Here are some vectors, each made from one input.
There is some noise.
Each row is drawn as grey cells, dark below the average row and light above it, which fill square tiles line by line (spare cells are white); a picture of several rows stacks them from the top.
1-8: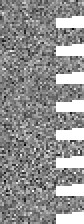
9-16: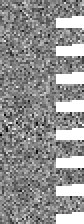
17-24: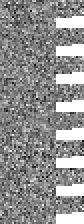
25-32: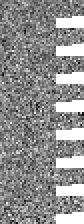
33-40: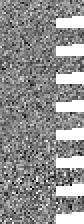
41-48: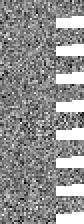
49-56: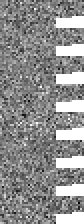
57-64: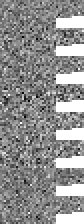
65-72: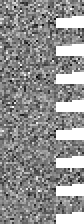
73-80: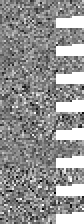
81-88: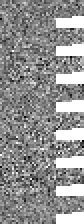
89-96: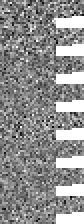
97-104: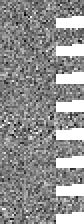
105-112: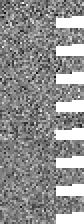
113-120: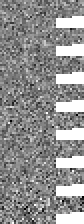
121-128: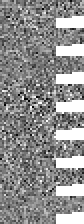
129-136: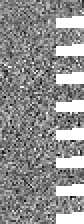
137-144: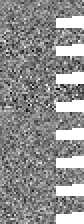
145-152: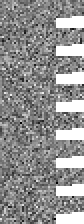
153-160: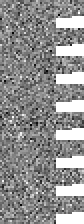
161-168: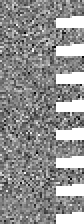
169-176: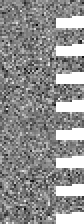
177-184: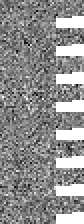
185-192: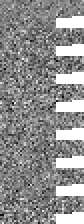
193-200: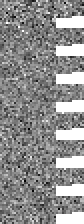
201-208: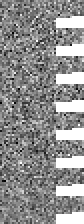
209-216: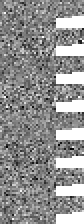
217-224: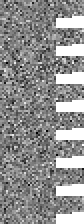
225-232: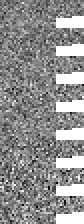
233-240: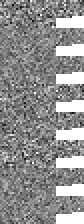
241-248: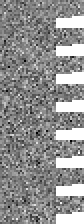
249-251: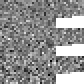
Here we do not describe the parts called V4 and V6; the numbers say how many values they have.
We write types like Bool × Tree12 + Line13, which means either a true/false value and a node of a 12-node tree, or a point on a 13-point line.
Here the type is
Bool × (Tree9 + V6) + Tree8 × V4.
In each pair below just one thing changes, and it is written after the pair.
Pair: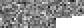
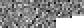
the true/false value
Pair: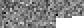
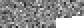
the true/false value
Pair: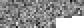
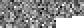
the true/false value
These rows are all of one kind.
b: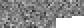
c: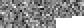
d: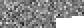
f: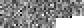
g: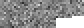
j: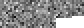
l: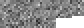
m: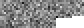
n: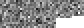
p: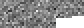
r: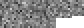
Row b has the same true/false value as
c, f and r.
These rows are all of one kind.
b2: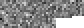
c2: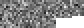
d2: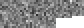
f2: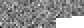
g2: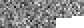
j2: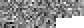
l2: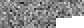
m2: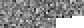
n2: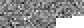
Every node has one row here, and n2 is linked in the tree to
c2 and m2.
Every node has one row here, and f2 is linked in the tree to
b2.
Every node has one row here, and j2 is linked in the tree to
b2, d2 and m2.
